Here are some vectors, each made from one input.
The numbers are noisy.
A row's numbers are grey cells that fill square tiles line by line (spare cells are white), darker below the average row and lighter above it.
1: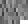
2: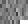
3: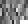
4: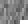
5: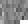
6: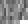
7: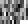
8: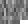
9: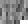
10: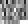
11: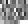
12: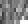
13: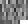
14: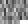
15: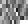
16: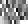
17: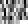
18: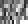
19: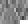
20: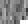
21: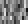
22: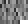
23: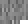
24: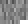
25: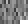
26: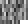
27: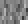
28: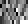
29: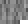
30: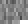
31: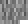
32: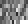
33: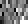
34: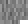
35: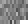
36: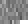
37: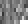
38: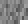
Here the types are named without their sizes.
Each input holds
a point on a line and a true/false value.
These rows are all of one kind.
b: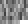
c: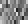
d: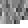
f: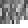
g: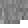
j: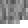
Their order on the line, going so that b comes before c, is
g, d, b, j, f, c.
